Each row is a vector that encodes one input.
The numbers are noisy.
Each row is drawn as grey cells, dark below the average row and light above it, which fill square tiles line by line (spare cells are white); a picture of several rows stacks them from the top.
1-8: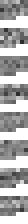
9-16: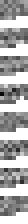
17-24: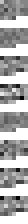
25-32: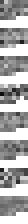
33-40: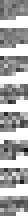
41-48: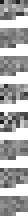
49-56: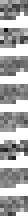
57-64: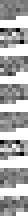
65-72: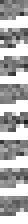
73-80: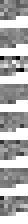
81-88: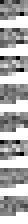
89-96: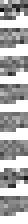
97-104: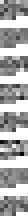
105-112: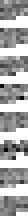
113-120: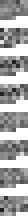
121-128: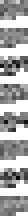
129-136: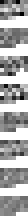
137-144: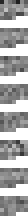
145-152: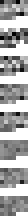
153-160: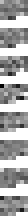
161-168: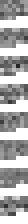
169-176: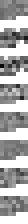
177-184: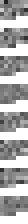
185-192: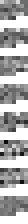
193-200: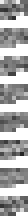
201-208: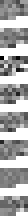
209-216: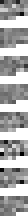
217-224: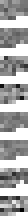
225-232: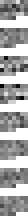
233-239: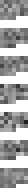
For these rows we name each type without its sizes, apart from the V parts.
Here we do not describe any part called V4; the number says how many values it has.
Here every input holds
a value of V4, together with a list of points on a line.
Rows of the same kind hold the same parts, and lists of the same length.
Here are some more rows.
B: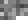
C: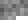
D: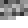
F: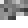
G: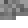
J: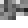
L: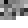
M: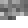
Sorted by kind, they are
B, M
C
D, F, G, J, L

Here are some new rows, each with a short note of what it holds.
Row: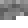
a value of V4, together with a list of one item
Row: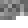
a value of V4, together with a list of two items
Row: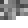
a value of V4, together with the empty list
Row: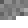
a value of V4, together with a list of one item
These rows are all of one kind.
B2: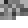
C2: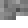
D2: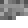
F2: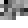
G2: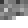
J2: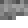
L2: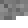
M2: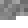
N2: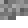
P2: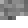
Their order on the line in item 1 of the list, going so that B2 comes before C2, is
P2, F2, B2, M2, N2, C2, D2, J2, L2, G2.
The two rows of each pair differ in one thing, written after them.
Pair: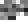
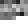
the place on the line in item 2 of the list
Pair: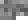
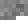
the place on the line in item 1 of the list
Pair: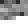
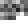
the place on the line in item 2 of the list
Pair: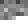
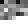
the place on the line in item 1 of the list
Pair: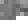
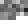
the value of V4
